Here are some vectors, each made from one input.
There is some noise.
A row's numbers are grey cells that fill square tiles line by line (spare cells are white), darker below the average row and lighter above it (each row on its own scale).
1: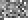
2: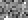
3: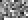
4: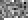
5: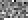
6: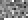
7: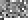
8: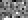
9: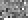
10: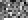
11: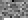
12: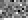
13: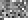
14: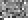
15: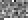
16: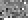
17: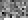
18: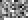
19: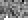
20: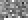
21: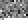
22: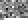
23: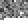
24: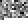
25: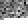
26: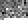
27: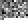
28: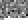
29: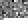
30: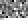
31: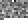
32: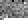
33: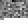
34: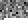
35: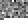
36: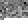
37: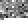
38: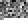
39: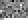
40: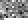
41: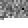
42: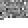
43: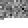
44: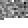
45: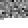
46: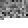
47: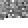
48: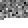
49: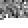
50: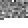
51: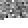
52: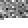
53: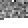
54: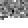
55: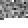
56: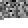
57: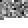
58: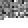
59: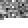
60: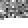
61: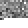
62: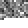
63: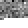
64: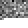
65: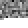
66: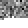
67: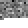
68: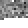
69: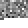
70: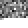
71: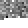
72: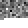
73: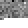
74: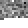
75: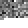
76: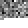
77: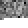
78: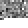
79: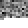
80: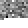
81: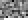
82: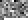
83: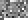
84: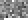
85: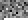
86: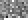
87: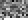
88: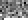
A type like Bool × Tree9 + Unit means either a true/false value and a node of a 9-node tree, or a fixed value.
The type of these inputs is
Line7 × (Tree11 + Unit).
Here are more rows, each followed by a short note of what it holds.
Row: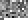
a point on a 7-point line
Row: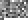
a point on a 7-point line
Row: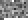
a point on a 7-point line
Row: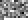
a point on a 7-point line
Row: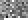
a point on a 7-point line
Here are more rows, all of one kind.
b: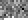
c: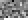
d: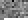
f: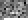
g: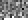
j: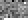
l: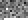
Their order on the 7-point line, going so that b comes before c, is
l, f, g, b, c, d, j.
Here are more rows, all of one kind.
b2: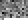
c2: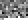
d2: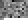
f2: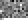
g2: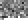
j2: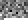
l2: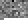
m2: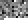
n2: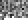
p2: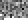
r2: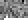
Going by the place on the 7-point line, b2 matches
d2, n2 and p2.
